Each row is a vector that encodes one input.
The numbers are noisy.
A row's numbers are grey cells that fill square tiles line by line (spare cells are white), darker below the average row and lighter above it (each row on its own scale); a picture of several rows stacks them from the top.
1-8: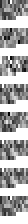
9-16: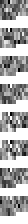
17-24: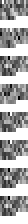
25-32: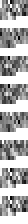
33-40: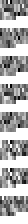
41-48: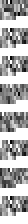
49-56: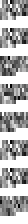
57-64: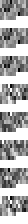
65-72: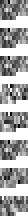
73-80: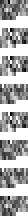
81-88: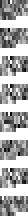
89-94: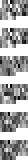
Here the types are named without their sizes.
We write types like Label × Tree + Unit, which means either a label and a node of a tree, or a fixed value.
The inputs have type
Line.
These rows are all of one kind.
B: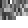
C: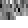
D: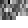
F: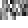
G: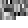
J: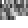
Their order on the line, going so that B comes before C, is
D, B, C, J, G, F.
